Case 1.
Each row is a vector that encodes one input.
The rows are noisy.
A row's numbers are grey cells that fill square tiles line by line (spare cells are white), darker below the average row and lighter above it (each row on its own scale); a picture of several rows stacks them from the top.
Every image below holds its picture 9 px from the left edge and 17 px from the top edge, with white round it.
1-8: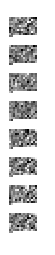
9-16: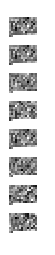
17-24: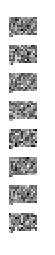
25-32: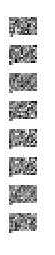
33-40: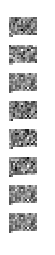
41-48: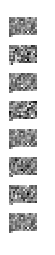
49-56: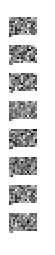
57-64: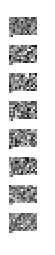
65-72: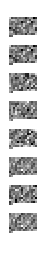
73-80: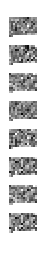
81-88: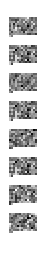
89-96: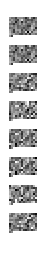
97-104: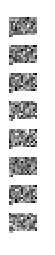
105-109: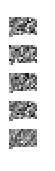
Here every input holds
four true/false values.
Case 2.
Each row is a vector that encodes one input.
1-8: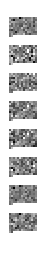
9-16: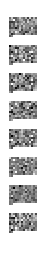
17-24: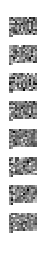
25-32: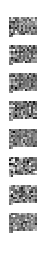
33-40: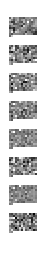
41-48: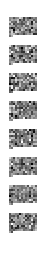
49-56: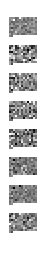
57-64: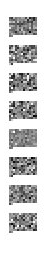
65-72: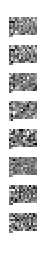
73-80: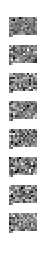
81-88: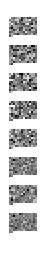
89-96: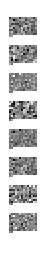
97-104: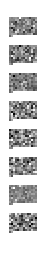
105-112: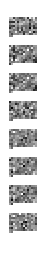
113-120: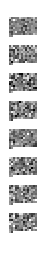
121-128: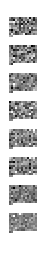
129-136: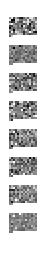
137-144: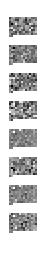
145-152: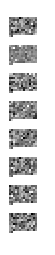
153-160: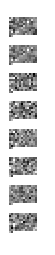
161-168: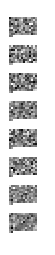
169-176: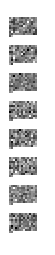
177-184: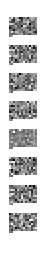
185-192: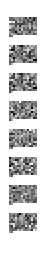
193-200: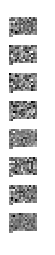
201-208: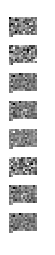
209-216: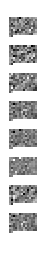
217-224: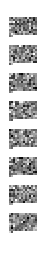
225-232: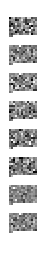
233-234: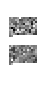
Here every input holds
either a fixed value, or four true/false values.
